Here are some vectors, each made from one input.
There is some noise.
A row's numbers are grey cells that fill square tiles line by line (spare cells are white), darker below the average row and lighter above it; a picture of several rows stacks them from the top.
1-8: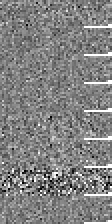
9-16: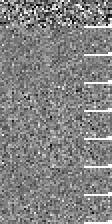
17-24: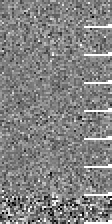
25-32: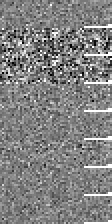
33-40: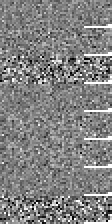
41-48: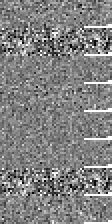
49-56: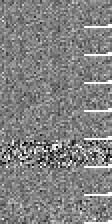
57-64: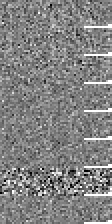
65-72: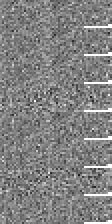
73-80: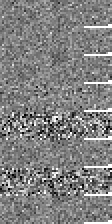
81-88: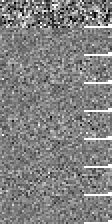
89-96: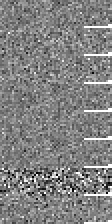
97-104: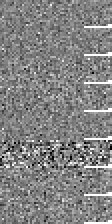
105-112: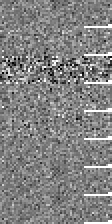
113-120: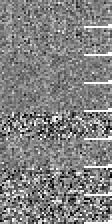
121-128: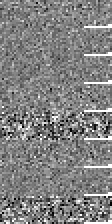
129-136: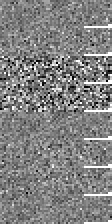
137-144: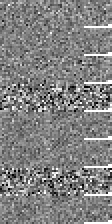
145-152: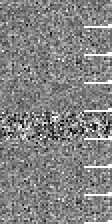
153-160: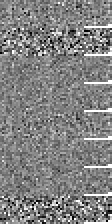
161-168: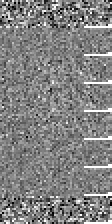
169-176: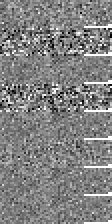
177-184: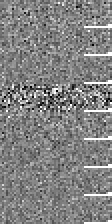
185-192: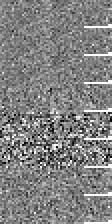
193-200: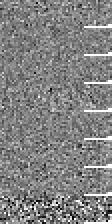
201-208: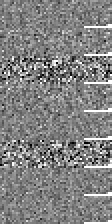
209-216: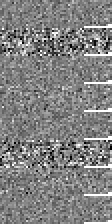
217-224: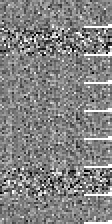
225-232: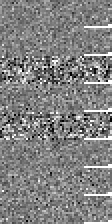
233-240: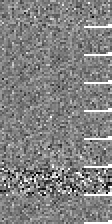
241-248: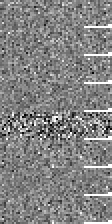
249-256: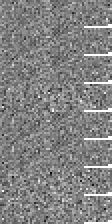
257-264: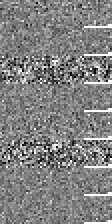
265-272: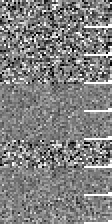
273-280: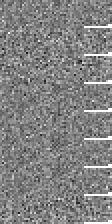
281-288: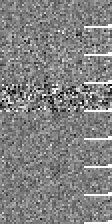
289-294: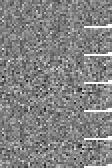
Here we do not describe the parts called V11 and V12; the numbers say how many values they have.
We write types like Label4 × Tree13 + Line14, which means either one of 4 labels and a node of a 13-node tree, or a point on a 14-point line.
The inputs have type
Bool × (Line7 + V11 × V12) + Line6.
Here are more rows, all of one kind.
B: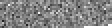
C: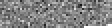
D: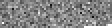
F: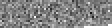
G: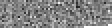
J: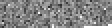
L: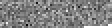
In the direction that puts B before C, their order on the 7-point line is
G, F, D, J, B, L, C.
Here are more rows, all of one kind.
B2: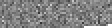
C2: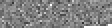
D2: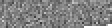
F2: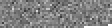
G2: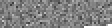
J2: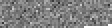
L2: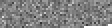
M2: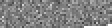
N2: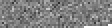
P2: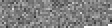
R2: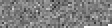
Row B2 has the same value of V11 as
F2, J2, N2 and R2.
